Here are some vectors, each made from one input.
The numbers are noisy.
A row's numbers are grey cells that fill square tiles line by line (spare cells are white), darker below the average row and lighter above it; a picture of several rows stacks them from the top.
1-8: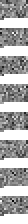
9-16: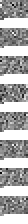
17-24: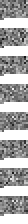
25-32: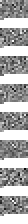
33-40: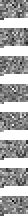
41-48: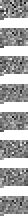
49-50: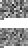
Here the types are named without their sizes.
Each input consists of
a point on a circle and a true/false value.
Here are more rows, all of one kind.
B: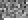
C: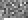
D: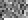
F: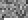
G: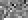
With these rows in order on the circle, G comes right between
B and F.
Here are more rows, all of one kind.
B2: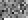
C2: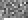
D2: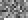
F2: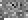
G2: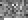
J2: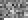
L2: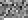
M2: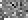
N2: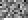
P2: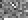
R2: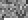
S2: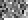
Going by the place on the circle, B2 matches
P2 and S2.
